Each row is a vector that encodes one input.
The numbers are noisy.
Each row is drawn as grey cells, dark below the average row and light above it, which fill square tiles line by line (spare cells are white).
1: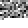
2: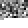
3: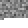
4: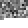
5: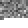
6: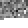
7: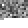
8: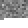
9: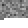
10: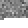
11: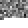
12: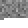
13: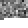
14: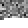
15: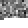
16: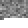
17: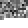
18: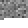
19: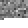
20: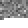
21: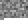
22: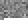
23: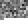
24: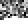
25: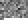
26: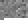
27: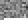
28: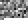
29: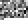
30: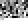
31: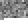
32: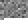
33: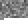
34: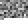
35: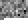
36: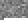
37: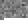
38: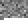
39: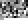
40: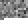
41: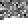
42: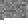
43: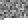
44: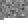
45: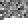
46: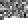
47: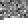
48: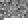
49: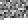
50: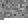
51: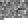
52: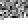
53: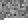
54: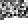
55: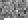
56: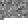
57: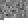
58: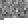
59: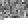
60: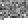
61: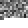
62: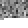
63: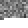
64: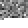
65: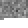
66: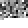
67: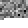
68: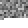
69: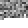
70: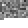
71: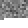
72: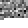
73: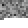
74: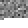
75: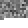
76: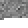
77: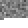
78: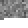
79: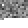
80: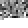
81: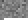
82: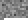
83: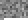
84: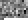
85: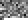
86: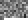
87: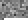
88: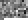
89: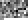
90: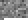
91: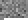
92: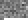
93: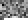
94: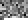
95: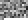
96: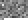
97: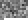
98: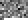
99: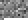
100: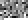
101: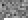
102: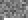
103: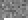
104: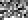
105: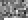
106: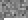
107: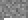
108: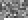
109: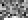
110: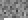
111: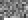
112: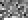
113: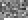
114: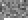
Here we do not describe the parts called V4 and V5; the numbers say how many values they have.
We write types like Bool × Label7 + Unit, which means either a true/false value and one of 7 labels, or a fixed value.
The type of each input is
Bool × (Line6 × V4 + V5).
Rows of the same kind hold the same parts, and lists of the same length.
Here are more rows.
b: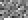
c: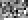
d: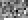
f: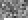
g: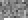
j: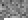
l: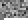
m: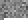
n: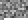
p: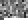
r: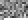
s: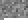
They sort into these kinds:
b, c, d, f, j, l, n, p, s
g, m, r

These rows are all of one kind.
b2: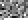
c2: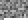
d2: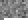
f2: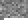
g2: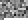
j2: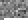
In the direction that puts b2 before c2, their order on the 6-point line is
j2, b2, g2, d2, f2, c2.
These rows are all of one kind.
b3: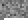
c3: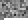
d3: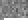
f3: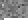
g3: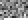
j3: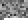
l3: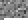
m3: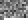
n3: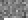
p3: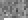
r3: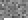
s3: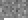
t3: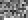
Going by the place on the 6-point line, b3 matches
l3 and n3.
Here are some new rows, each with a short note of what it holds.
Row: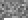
a true/false value and a value of V5
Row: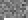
a point on a 6-point line, a true/false value and a value of V4
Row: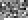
a true/false value and a value of V5
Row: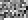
a true/false value and a value of V5
